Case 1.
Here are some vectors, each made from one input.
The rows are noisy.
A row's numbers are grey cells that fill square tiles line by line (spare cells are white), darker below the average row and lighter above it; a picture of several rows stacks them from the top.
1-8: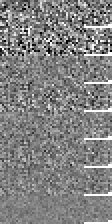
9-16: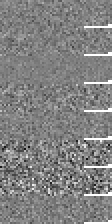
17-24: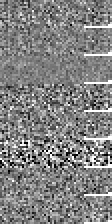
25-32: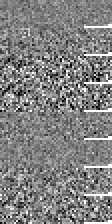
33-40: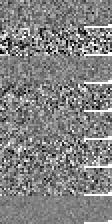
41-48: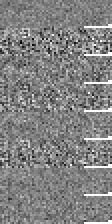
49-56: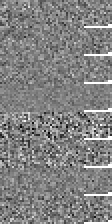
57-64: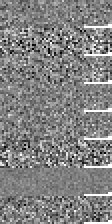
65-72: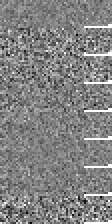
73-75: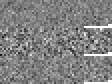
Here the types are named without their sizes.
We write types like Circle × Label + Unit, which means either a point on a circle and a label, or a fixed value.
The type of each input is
Circle × Circle.
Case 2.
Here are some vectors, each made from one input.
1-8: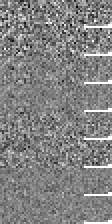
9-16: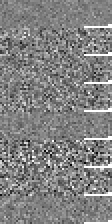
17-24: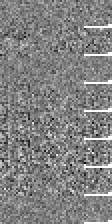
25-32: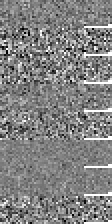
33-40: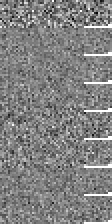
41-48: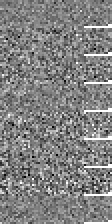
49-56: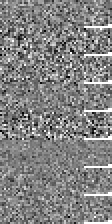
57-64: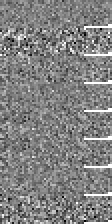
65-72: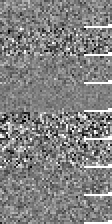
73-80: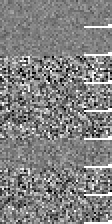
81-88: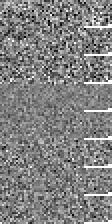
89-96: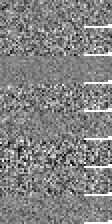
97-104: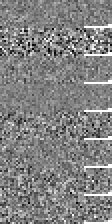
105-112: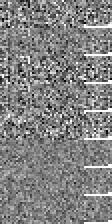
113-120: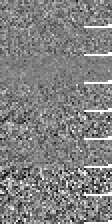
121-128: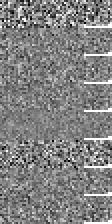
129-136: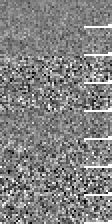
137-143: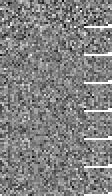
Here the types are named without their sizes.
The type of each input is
Bool × Circle + Unit.
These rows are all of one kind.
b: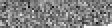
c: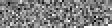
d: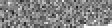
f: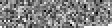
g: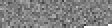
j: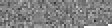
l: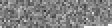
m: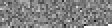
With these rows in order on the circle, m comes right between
d and g.
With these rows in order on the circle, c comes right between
f and g.
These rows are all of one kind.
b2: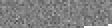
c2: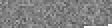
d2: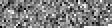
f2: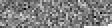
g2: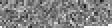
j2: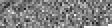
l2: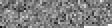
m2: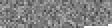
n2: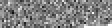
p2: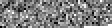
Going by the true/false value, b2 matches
j2, l2, n2 and p2.
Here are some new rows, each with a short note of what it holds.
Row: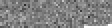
a point on a circle and a true/false value
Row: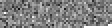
a fixed value
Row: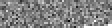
a point on a circle and a true/false value
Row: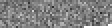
a point on a circle and a true/false value
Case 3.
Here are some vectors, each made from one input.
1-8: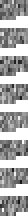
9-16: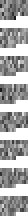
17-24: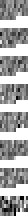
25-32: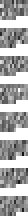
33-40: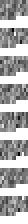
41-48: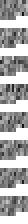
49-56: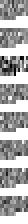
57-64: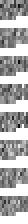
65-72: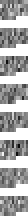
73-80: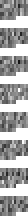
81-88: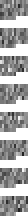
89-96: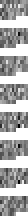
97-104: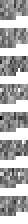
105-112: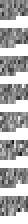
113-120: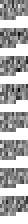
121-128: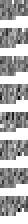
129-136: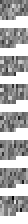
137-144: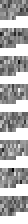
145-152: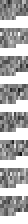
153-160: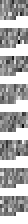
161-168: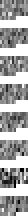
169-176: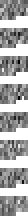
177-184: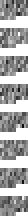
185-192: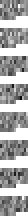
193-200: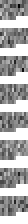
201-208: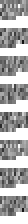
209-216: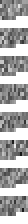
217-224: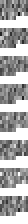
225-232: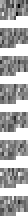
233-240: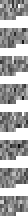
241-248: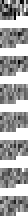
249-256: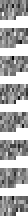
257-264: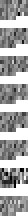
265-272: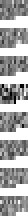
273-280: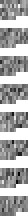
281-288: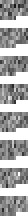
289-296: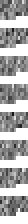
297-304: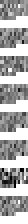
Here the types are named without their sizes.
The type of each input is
Bool × Circle + Unit.
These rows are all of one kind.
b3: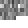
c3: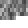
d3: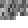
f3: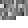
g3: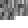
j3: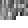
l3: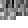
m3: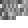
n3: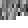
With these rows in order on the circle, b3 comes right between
f3 and m3.
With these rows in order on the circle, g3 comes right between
m3 and n3.
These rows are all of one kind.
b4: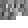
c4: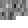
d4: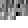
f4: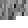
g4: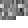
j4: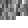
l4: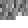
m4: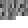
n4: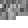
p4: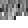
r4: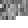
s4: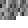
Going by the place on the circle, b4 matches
l4, n4 and r4.
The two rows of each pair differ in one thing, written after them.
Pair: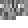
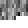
the place on the circle
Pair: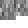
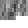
the place on the circle
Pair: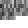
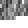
the true/false value
